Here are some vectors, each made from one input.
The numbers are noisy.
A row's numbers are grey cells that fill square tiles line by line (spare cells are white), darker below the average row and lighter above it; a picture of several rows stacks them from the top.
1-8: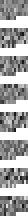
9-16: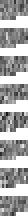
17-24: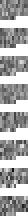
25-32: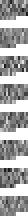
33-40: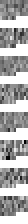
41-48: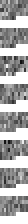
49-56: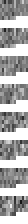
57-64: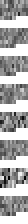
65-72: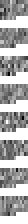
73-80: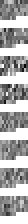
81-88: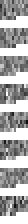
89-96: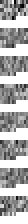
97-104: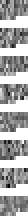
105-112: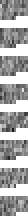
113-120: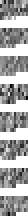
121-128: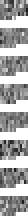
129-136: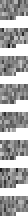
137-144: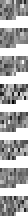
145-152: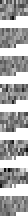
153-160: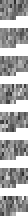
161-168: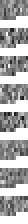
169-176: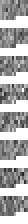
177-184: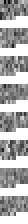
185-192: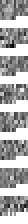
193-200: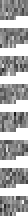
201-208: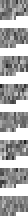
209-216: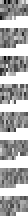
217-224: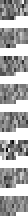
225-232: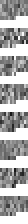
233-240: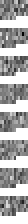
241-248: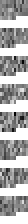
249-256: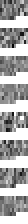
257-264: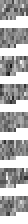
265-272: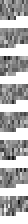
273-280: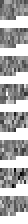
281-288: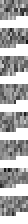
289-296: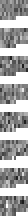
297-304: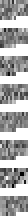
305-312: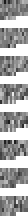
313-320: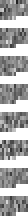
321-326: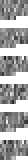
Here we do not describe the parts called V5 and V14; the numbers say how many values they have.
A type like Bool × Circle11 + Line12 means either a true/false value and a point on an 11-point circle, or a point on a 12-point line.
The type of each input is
Bool × Bool × Bool + Circle15 × V14 + List2(Line4 × V5).
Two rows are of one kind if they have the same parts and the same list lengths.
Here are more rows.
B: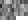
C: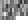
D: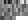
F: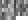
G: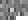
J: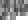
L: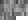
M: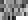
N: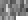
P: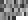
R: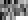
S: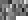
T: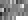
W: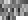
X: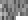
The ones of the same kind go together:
B, L, T
C, F, G, J, X
D, N, R
M, P, W
S

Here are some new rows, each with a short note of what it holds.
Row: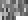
a point on a 15-point circle and a value of V14
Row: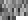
a list of two items
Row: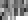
a point on a 15-point circle and a value of V14
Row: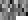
the empty list
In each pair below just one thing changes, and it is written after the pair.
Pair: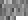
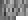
the place on the 4-point line in item 2 of the list
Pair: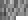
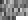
the place on the 4-point line in item 2 of the list
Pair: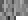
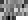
the place on the 4-point line in item 2 of the list
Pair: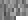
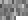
the value of V5 in item 2 of the list
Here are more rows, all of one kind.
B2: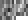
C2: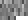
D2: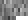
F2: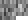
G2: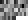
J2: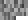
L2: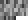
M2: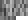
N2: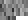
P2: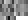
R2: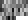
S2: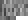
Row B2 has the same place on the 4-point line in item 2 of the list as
F2, M2, P2 and S2.
